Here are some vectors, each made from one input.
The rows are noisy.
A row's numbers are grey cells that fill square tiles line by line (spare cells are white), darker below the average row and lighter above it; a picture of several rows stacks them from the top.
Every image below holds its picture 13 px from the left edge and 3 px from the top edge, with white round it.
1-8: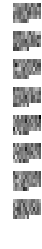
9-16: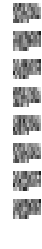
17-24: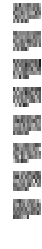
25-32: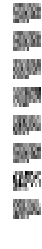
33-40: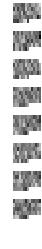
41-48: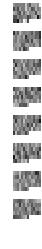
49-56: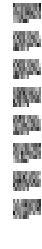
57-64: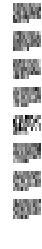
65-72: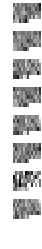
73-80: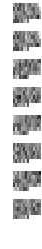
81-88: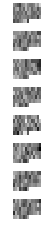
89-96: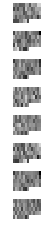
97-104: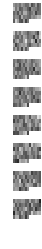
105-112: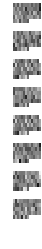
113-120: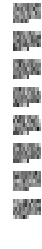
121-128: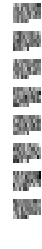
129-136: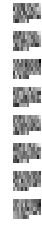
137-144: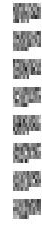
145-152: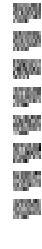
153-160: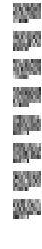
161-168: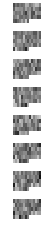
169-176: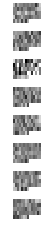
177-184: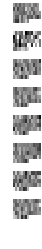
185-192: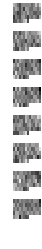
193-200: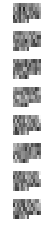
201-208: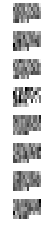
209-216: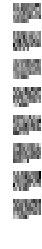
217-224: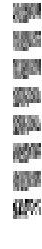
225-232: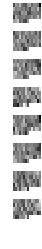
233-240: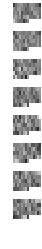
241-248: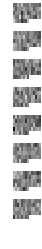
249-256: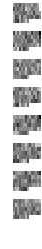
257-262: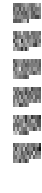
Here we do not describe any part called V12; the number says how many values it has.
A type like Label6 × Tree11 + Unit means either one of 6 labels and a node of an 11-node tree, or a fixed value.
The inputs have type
List2(Line11 × V12).
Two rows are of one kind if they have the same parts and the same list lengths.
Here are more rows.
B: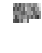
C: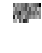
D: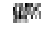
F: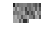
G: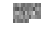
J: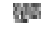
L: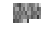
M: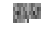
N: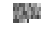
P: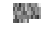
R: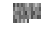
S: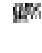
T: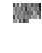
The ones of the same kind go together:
B, L, M, N, P, R
C, F, G, J, T
D, S

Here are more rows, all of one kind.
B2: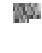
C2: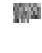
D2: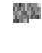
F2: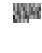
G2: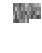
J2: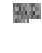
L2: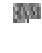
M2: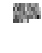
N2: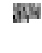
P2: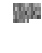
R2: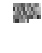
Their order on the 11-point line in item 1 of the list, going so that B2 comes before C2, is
R2, M2, B2, C2, D2, G2, P2, J2, L2, F2, N2.
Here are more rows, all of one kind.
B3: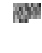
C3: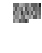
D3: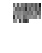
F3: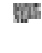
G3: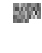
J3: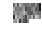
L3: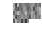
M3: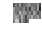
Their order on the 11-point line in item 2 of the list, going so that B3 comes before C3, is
M3, F3, L3, B3, J3, G3, C3, D3.
